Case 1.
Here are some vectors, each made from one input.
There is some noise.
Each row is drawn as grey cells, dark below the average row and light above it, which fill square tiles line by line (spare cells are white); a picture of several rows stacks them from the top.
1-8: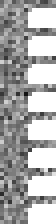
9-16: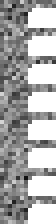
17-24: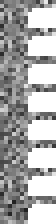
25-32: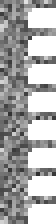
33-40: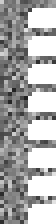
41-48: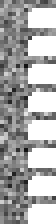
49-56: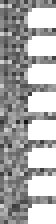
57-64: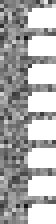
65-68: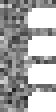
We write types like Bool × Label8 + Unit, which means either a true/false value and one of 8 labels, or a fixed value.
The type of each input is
Label10.
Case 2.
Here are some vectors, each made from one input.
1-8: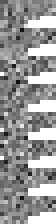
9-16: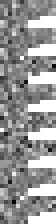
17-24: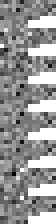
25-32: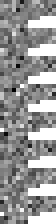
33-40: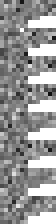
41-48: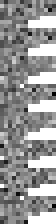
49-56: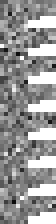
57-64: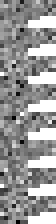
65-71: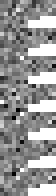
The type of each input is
Line9.
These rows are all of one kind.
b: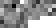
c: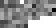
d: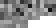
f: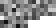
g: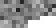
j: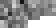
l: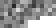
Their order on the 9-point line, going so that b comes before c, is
d, g, j, l, b, c, f.
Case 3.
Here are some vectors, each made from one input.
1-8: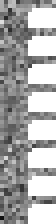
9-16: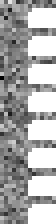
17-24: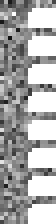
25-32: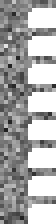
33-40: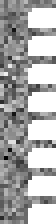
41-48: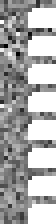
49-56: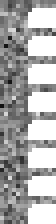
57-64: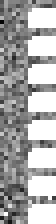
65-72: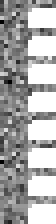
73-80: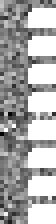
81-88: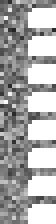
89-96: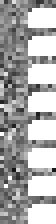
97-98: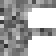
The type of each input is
Circle19.
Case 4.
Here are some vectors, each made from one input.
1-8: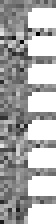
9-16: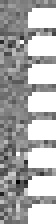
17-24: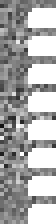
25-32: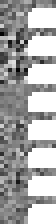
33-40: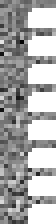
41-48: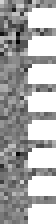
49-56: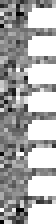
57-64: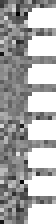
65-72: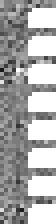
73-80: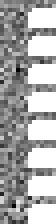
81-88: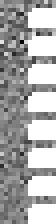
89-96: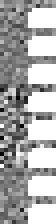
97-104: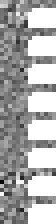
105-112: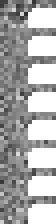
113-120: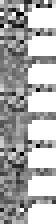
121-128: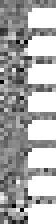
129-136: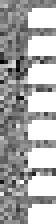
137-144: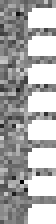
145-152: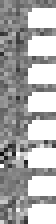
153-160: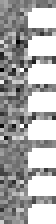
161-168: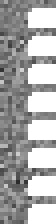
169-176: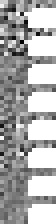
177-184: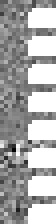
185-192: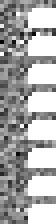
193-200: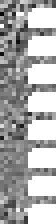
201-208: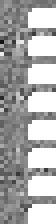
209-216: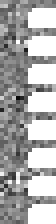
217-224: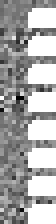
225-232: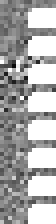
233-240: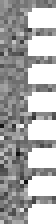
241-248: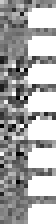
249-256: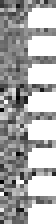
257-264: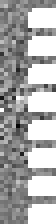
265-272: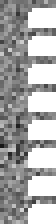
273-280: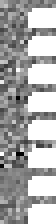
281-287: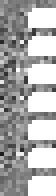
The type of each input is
Circle15.
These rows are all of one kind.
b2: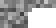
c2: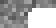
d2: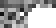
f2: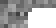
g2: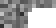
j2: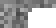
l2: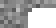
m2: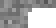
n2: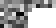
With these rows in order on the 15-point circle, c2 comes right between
b2 and j2.
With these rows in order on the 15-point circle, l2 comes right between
d2 and f2.
